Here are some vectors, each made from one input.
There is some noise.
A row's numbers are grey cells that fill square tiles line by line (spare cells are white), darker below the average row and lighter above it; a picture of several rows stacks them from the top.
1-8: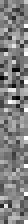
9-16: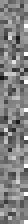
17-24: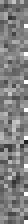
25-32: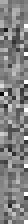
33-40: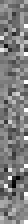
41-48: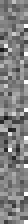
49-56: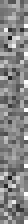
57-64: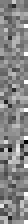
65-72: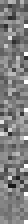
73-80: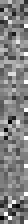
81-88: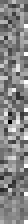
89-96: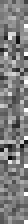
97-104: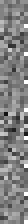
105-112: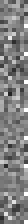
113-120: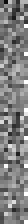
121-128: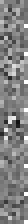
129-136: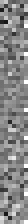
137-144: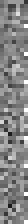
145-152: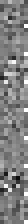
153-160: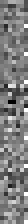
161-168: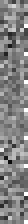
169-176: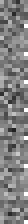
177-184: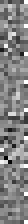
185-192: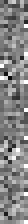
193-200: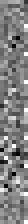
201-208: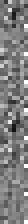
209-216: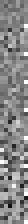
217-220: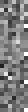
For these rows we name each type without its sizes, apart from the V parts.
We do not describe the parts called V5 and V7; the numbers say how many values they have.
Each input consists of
a node of a tree, together with either a point on a line, or a value of V5 and a value of V7.
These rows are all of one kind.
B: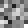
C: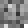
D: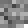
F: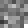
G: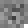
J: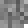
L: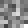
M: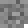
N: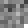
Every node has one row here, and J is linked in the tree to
M.
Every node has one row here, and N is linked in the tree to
B, C and G.
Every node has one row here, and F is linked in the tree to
B and L.
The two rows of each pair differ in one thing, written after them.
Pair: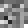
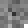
the value of V7
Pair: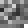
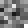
the value of V7
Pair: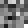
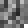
the value of V7
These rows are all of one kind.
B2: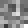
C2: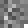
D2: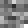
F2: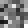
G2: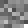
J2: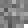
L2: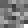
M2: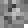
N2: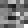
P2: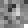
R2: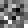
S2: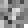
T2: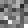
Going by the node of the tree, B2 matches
C2 and G2.
